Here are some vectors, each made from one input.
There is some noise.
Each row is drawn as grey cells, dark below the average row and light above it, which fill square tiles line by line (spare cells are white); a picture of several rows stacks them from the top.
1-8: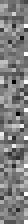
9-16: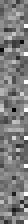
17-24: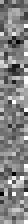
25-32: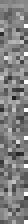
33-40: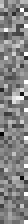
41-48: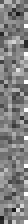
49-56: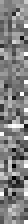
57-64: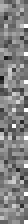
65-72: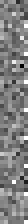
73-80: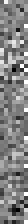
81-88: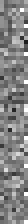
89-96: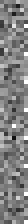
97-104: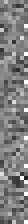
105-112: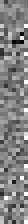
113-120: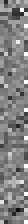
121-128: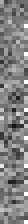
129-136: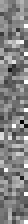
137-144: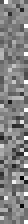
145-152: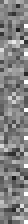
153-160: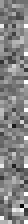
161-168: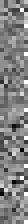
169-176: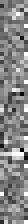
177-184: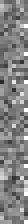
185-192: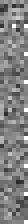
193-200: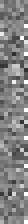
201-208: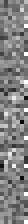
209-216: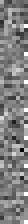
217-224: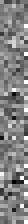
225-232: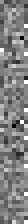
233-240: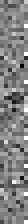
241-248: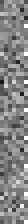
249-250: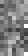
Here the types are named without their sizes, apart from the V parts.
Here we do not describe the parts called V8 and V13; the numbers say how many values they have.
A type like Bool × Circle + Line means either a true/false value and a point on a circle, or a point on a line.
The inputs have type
(Line + V8) × (Line + V13).
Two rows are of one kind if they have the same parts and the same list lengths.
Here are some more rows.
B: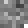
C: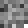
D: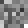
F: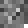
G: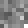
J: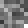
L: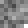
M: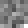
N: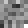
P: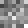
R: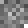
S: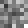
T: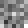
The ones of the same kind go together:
B, C, F
D, N, S
G, L, M, T
J, P, R

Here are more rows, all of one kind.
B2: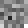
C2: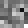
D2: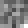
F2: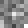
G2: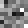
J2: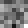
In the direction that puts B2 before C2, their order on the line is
G2, B2, F2, J2, D2, C2.
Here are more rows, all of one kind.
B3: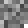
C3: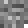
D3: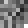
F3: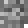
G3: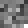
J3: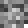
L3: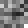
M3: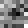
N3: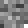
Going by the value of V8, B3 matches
C3, D3 and F3.
